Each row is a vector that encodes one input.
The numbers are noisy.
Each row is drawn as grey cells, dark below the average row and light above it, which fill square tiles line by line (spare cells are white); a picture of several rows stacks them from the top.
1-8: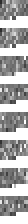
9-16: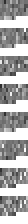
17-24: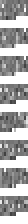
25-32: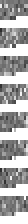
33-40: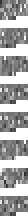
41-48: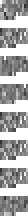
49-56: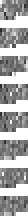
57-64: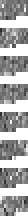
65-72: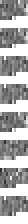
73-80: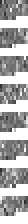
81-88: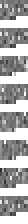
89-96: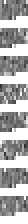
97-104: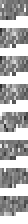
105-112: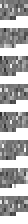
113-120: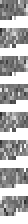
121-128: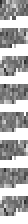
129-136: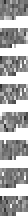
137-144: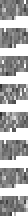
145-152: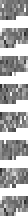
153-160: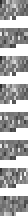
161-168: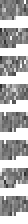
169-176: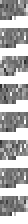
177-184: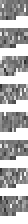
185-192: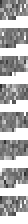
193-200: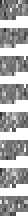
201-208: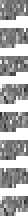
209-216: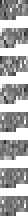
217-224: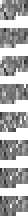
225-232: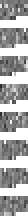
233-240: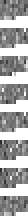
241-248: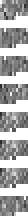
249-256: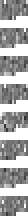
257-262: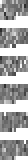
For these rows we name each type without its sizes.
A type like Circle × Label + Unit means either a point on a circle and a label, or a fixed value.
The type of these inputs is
Label.
